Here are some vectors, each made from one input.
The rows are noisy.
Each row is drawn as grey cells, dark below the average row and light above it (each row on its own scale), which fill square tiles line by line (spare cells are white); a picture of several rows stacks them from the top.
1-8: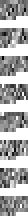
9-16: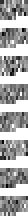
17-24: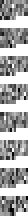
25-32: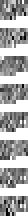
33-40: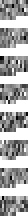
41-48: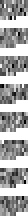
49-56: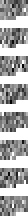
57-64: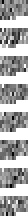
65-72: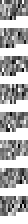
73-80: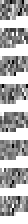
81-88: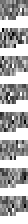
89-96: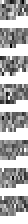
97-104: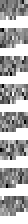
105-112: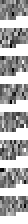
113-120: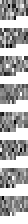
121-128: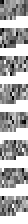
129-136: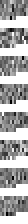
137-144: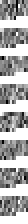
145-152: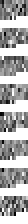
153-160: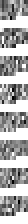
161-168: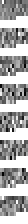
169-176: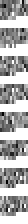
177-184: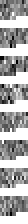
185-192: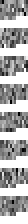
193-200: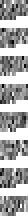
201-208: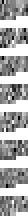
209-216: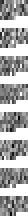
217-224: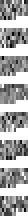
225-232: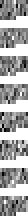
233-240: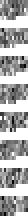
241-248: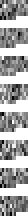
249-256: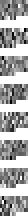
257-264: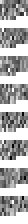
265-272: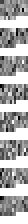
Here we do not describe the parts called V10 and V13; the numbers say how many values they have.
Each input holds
a value of V10, together with either one of 7 labels and a true/false value, or a value of V13.
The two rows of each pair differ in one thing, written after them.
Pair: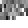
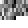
the true/false value
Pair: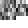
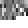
the true/false value
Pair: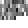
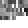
the value of V10
